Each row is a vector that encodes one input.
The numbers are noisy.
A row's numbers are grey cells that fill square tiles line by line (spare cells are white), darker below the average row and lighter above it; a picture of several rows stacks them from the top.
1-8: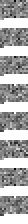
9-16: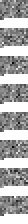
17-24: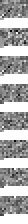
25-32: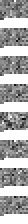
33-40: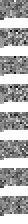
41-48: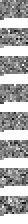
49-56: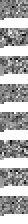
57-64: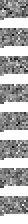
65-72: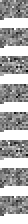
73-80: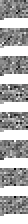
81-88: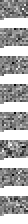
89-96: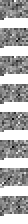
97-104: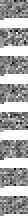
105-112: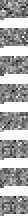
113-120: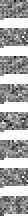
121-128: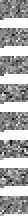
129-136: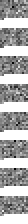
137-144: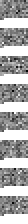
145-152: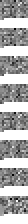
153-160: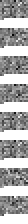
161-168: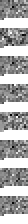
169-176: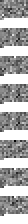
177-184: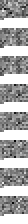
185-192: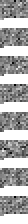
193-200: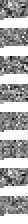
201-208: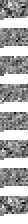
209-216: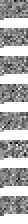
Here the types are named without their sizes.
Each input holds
either a point on a circle, or a fixed value, or a node of a tree.
